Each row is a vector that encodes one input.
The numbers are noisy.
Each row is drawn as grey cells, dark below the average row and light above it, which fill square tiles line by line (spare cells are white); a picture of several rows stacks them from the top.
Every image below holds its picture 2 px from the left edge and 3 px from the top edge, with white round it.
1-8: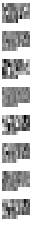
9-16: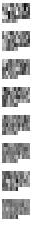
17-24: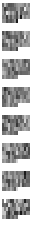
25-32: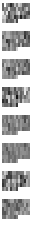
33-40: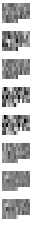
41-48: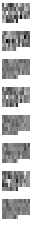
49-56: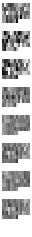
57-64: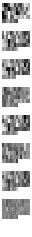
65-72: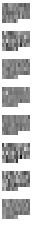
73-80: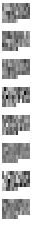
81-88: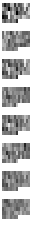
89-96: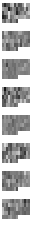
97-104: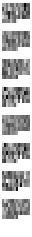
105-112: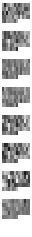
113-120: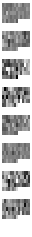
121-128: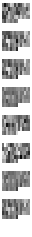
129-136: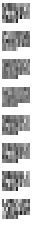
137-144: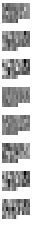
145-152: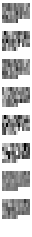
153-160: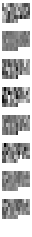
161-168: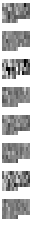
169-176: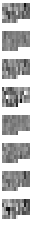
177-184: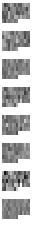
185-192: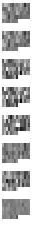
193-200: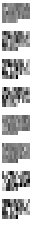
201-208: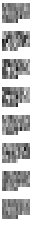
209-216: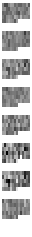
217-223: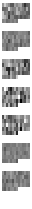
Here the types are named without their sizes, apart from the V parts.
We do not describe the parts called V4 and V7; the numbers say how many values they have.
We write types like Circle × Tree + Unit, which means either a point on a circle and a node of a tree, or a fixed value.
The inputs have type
(Circle + V4) × (Circle + V7) + Unit.
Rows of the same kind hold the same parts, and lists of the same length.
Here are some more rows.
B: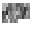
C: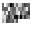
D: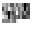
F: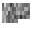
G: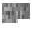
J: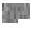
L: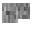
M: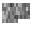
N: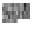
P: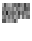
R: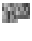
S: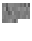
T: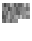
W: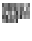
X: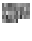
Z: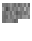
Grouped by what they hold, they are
B
C, F, G, M
D, N, P, S, Z
J, L, T
R, W, X

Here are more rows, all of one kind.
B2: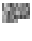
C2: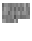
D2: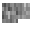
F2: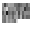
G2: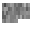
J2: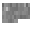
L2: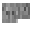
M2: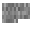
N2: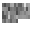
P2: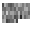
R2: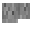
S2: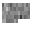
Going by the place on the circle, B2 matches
F2, J2 and S2.
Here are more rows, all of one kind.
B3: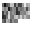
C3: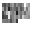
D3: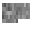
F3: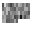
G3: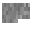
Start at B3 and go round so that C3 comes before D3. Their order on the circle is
B3, F3, C3, D3, G3.
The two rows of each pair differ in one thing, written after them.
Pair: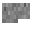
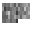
the value of V4
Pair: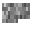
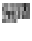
the place on the circle
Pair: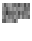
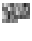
the value of V4
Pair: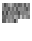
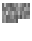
the place on the circle
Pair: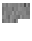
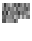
the place on the circle
